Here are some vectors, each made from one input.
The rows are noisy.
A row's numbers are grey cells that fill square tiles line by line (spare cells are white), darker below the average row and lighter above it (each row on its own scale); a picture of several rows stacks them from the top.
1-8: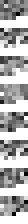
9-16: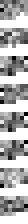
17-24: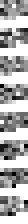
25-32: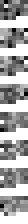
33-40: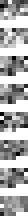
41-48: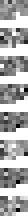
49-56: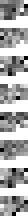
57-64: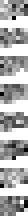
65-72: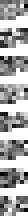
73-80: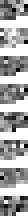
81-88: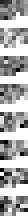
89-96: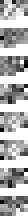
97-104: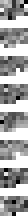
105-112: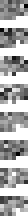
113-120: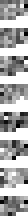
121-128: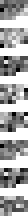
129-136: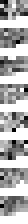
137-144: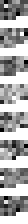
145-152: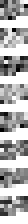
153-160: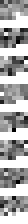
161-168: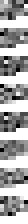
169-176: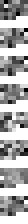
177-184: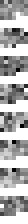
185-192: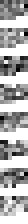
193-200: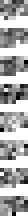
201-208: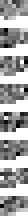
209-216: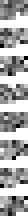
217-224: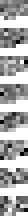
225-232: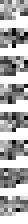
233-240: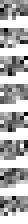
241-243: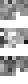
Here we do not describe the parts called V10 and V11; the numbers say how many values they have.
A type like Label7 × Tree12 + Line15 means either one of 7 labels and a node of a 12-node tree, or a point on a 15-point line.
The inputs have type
Label4 + Line4 + (Line9 + V11) × V10.
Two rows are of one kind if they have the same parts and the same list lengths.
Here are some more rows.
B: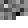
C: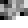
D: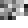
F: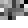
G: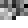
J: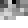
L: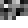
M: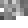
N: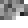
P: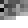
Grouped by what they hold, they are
B, L
C, N, P
D, G, J, M
F

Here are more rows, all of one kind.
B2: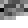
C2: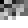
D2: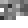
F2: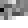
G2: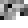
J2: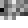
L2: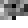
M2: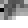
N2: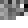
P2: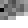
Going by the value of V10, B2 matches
M2 and P2.
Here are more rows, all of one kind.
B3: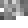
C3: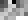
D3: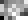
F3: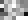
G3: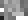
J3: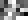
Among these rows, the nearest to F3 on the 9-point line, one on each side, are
B3 and G3.
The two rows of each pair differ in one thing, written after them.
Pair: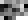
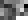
the value of V11
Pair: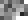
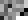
the value of V11
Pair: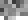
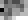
the value of V10
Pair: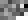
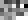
the value of V11
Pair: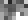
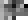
the value of V10
